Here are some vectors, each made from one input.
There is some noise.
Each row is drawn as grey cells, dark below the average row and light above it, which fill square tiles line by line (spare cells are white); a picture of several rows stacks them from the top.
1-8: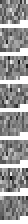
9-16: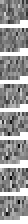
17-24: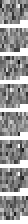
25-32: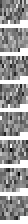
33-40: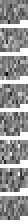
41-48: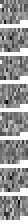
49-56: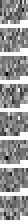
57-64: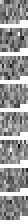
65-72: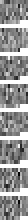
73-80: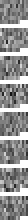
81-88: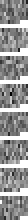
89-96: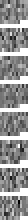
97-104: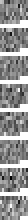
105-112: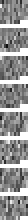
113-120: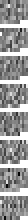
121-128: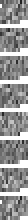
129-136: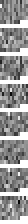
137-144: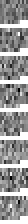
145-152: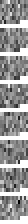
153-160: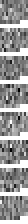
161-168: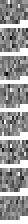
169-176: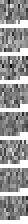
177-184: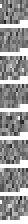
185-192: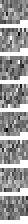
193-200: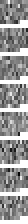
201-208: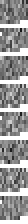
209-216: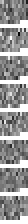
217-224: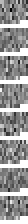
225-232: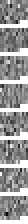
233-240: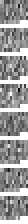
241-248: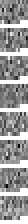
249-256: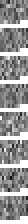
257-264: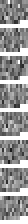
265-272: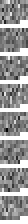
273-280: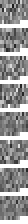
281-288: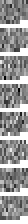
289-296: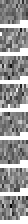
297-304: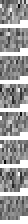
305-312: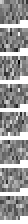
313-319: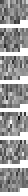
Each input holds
a point on a 4-point line, together with either one of 6 labels, or a point on a 4-point line.
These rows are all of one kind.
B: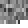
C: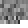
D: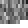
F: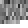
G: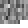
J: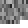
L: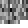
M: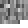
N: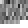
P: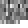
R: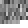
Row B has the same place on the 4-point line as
C, G and M.
